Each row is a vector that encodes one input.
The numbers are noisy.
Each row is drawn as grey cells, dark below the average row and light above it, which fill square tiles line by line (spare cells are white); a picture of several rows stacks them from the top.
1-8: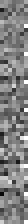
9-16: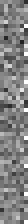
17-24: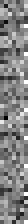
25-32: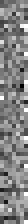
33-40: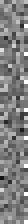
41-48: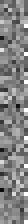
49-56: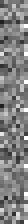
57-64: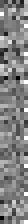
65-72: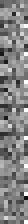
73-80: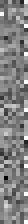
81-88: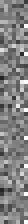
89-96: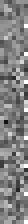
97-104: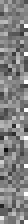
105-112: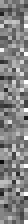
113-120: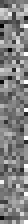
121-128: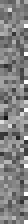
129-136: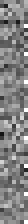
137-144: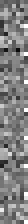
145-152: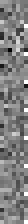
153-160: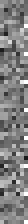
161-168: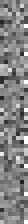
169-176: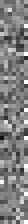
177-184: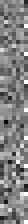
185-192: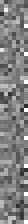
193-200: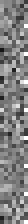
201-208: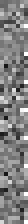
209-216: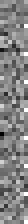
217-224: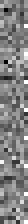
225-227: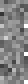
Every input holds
either a point on an 8-point line and a true/false value, or a list of up to three points on a 6-point line.
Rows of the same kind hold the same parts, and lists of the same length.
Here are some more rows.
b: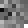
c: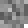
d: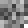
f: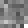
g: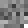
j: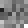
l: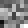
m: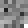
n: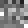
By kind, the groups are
b, d, g
c
f, j, m
l
n

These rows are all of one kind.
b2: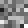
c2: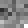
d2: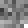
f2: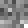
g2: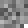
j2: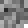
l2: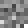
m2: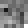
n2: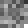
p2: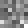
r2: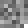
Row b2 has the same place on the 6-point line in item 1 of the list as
c2, d2, f2 and p2.
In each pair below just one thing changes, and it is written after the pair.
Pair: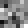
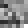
the true/false value
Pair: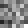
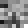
the place on the 8-point line
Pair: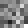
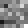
the place on the 8-point line
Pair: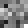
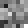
the place on the 8-point line
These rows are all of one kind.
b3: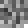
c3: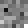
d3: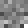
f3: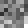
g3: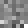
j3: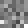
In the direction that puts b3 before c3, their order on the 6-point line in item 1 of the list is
b3, j3, g3, d3, f3, c3.
